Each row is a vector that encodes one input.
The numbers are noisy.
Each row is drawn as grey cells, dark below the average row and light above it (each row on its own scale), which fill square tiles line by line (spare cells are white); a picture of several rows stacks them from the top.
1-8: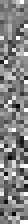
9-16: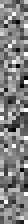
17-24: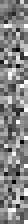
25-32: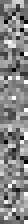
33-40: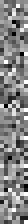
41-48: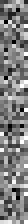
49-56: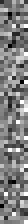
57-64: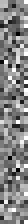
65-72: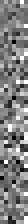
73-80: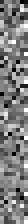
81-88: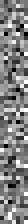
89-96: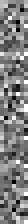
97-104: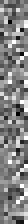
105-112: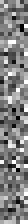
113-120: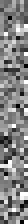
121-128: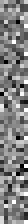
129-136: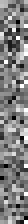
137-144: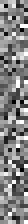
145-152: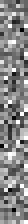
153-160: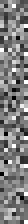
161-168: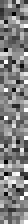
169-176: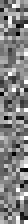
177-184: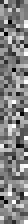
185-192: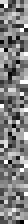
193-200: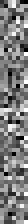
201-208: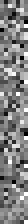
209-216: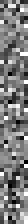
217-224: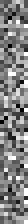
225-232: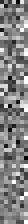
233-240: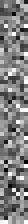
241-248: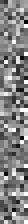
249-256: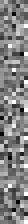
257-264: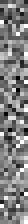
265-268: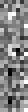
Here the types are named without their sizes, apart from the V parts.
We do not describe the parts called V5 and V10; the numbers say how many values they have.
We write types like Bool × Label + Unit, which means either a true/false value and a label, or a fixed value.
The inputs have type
Label × (Line × V10 + V5).
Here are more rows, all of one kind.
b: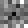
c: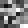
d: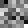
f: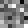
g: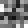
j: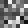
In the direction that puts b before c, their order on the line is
b, f, g, j, d, c.
